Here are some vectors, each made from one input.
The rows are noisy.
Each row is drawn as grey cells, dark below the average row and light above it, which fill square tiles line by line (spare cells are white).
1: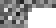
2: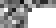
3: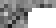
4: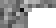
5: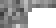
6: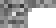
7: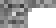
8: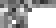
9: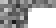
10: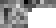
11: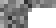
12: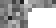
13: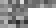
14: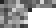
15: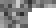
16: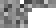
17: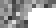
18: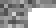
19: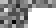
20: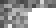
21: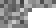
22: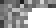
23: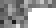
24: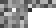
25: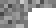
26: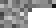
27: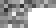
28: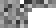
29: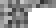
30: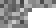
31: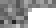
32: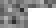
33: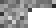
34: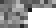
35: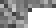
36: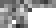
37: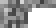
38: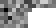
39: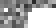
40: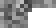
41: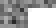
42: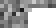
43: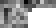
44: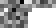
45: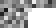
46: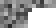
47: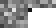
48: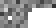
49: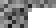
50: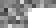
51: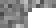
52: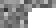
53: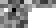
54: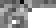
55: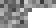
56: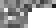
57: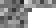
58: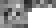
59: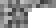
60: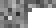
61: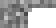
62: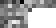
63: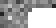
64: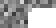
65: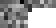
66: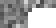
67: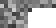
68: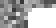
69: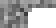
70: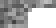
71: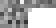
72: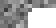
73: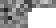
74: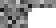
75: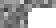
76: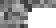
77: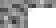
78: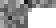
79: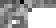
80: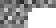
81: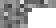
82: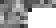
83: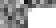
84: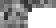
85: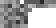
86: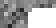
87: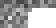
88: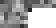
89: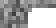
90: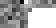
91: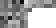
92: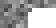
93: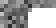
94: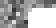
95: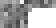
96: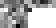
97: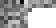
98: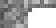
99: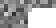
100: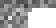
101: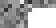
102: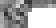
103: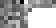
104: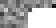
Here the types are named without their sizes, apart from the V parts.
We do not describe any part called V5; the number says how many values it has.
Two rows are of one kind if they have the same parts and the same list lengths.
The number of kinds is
2.
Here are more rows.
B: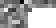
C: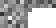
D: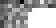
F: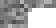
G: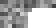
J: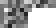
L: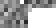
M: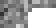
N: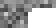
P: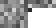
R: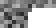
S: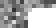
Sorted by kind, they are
B, C, D, G, P
F, J, L, M, N, R, S

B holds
a node of a tree and a value of V5.
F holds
three true/false values and a value of V5.
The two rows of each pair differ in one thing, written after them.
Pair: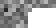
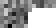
one of the three true/false values
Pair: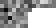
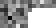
one of the three true/false values
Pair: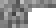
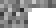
one of the three true/false values
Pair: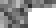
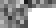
one of the three true/false values
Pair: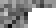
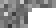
one of the three true/false values
